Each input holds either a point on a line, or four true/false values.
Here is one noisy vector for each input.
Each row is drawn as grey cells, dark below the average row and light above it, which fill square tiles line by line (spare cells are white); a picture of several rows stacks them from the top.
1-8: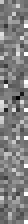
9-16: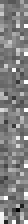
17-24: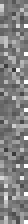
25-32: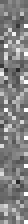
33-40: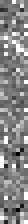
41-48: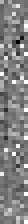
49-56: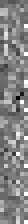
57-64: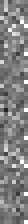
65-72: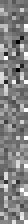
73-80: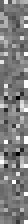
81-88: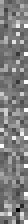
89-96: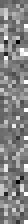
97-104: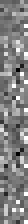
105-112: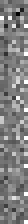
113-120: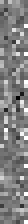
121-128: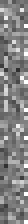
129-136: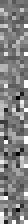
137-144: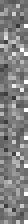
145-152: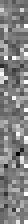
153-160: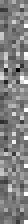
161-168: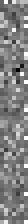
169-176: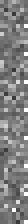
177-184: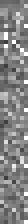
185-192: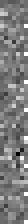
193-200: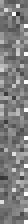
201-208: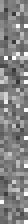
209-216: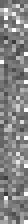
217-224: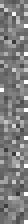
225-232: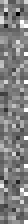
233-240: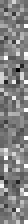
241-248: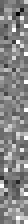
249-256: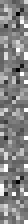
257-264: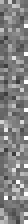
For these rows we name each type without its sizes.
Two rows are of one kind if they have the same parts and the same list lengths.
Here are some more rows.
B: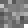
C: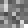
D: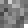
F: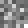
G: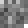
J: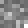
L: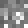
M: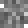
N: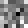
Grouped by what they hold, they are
B, D, F, G, J, L, M
C, N

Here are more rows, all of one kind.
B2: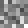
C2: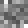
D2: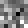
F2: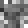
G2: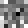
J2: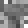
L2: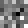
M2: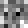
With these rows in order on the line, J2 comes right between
C2 and F2.
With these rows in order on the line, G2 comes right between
D2 and M2.
